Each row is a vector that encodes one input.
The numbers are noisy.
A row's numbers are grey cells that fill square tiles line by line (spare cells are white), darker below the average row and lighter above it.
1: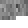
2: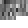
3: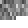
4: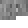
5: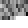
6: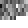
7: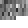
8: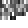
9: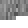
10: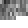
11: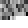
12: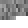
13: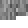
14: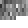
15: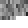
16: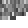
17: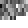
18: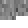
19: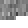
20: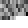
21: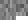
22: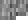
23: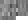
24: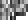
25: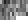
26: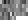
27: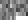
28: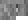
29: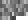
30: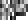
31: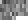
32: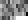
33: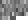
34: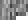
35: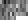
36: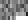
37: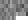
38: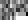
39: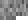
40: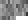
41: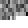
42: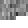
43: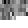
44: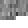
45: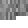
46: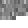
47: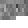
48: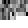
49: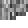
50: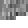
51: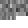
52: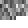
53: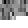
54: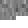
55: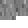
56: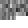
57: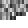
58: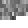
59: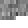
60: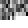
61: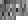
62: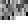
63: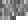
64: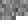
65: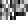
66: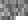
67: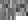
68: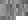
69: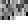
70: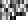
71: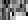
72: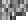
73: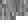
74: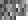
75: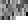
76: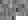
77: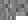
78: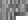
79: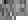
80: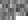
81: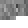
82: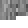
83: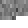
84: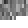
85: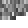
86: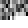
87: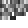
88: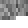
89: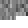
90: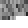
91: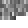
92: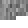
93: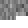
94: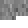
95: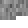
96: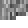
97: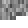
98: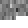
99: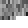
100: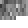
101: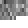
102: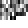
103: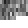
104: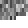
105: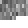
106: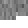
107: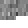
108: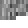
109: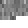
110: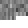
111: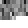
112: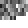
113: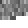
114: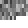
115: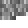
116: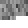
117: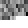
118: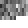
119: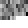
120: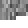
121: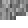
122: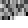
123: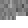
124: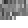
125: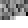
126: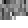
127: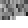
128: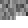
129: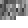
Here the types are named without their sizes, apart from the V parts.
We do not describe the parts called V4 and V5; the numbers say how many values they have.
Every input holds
a true/false value, together with either a node of a tree, or a value of V4 and a value of V5.
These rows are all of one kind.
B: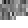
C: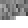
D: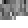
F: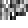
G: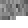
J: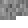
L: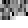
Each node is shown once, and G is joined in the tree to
D, F and J.
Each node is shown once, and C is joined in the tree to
D.
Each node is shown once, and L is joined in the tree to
F.
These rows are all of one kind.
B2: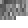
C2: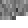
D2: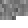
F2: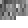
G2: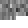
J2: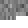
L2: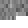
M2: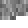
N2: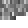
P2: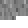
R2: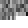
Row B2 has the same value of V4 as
N2 and P2.
